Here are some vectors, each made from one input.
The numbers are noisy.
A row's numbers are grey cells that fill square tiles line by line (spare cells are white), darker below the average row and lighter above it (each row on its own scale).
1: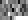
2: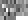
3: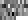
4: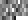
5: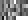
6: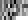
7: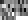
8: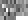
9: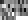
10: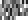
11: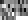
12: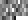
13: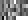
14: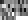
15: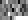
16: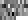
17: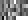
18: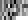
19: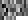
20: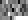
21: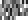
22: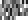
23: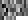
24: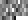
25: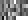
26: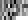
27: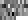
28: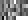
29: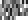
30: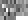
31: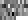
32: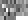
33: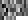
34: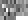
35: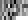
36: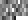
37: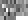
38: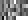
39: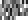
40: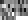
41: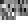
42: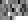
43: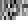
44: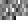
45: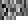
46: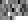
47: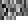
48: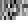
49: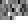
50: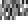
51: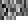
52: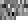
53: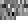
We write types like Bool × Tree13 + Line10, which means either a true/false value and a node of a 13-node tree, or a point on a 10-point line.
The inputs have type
Bool × Bool × Bool + Unit.
